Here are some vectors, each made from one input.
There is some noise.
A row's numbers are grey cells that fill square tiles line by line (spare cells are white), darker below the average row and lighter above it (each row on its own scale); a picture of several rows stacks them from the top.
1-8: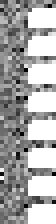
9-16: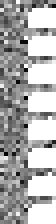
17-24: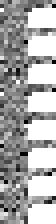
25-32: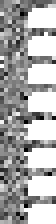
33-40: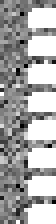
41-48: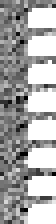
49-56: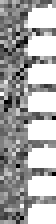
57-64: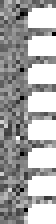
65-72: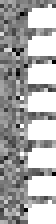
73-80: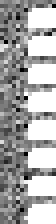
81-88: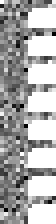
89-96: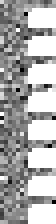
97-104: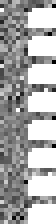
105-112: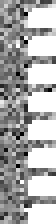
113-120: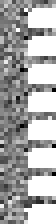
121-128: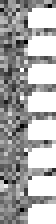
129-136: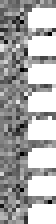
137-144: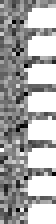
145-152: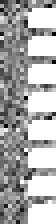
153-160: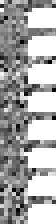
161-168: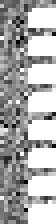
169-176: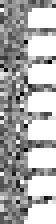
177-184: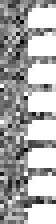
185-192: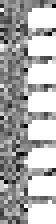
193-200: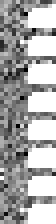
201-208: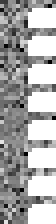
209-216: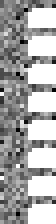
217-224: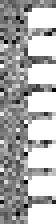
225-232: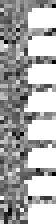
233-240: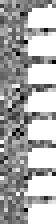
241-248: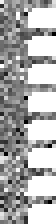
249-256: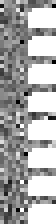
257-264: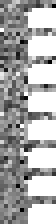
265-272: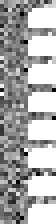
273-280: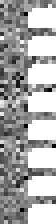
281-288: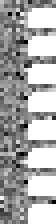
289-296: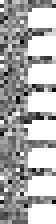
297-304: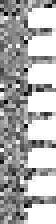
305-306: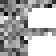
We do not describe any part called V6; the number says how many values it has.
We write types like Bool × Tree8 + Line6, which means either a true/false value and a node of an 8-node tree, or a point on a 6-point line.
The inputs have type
Bool × Bool × Bool × Bool × Bool × Bool × V6 + Line12.
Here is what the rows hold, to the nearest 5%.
About 10% of them hold a point on a 12-point line. The rest hold six true/false values and a value of V6.
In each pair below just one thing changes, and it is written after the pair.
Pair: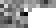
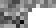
one of the six true/false values
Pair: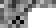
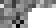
one of the six true/false values
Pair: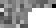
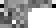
the value of V6
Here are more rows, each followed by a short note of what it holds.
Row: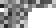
six true/false values and a value of V6
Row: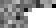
six true/false values and a value of V6
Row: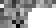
six true/false values and a value of V6
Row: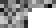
a point on a 12-point line
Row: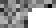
a point on a 12-point line
